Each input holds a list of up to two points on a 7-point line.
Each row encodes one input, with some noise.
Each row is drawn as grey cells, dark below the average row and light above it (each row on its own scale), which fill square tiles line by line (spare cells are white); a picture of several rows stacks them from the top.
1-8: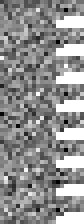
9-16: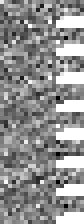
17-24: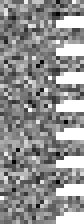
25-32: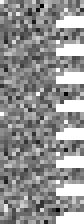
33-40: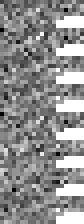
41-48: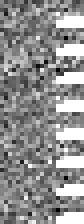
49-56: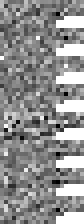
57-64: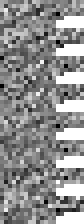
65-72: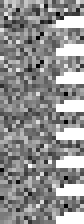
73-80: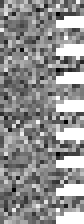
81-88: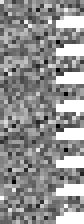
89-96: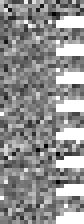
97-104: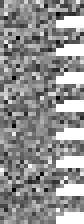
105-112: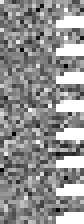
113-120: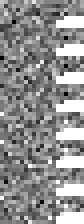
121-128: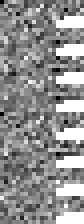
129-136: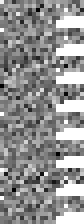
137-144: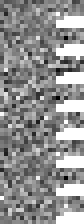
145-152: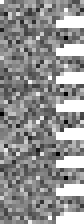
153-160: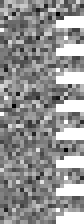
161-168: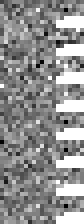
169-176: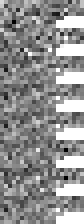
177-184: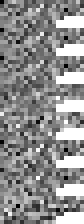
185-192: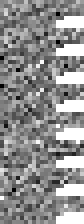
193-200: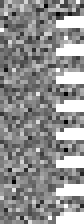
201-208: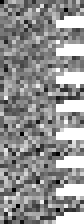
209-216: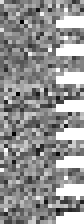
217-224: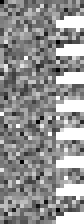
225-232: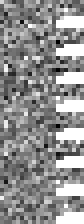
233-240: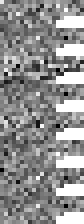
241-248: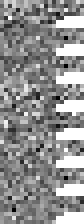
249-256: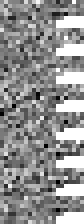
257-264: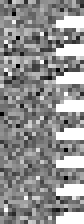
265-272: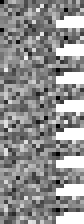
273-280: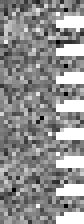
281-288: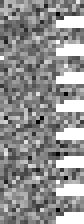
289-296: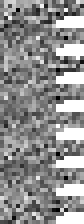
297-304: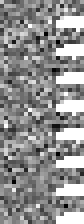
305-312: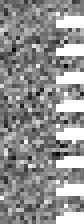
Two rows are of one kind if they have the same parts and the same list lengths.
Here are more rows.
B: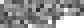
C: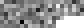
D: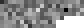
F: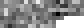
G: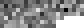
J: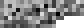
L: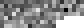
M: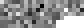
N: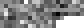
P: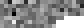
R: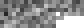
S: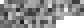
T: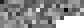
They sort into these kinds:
B, C, F, J, M, N, S
D, G, L, R, T
P

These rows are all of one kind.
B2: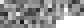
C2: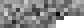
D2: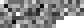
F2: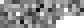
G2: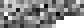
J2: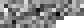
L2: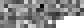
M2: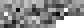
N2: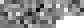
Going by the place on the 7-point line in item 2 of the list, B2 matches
C2, D2 and G2.
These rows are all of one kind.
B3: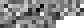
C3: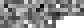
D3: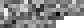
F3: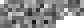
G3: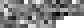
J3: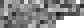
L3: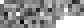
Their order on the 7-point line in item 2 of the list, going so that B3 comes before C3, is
F3, L3, B3, D3, C3, J3, G3.
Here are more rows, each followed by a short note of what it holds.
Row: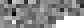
the empty list
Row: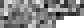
a list of two items
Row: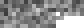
a list of one item
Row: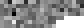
the empty list
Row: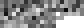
a list of one item
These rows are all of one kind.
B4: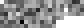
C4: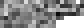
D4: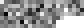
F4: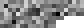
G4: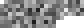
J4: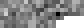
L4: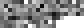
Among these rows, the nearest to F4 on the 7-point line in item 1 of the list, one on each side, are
J4 and L4.
